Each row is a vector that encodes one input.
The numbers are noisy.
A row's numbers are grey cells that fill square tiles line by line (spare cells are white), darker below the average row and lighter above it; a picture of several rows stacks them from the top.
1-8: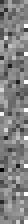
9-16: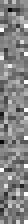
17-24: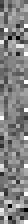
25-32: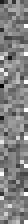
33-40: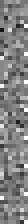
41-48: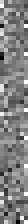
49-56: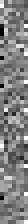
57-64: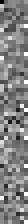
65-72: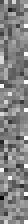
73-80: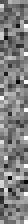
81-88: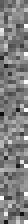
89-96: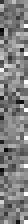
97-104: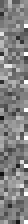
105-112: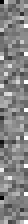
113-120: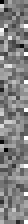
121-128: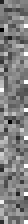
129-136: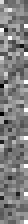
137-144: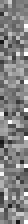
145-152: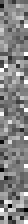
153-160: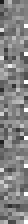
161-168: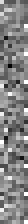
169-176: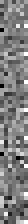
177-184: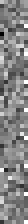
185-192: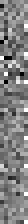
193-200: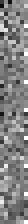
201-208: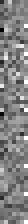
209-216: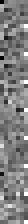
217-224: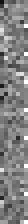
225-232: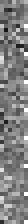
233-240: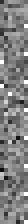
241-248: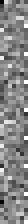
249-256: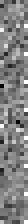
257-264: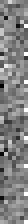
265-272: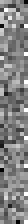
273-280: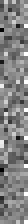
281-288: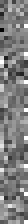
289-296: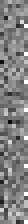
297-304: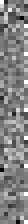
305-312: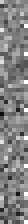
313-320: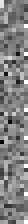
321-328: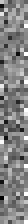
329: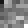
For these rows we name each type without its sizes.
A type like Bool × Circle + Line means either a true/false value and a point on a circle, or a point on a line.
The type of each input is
List(Line).
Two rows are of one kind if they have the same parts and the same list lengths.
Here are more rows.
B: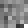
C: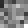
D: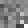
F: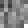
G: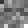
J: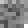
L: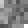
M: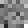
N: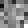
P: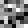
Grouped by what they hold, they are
B, D, F, J, M
C, G, N
L
P

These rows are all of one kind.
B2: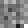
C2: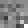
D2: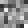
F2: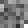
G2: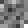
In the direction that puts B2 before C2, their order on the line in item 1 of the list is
G2, F2, B2, C2, D2.
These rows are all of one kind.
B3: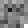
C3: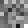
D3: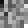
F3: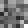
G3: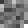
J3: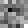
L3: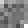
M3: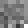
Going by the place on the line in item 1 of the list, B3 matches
G3 and J3.
